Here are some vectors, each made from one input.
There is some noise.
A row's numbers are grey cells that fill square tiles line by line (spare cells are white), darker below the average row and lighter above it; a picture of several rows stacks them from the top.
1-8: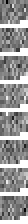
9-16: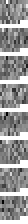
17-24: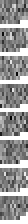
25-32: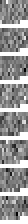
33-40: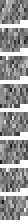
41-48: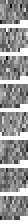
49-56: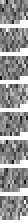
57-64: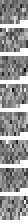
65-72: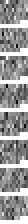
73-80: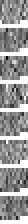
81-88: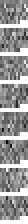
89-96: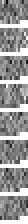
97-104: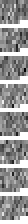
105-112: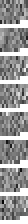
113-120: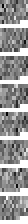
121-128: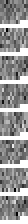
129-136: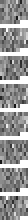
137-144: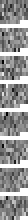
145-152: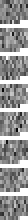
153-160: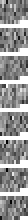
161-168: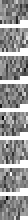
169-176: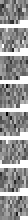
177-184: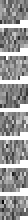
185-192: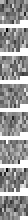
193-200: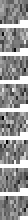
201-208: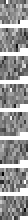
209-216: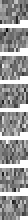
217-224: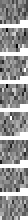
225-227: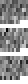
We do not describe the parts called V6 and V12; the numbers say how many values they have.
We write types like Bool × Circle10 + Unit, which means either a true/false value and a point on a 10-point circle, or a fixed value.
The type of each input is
(Bool × Line4 + V6) × V12.
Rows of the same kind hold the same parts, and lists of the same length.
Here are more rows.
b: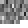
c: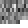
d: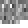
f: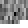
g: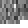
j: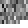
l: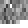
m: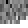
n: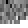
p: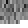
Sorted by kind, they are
b, c, f, g, m, n, p
d, j, l

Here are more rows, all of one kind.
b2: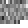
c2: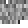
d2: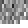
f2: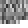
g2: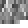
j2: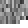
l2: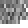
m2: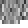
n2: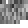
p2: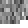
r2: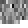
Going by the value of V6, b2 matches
j2, n2 and p2.
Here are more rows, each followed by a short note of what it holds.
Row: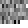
a value of V6 and a value of V12
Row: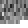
a point on a 4-point line, a true/false value and a value of V12
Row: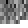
a point on a 4-point line, a true/false value and a value of V12
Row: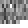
a value of V6 and a value of V12
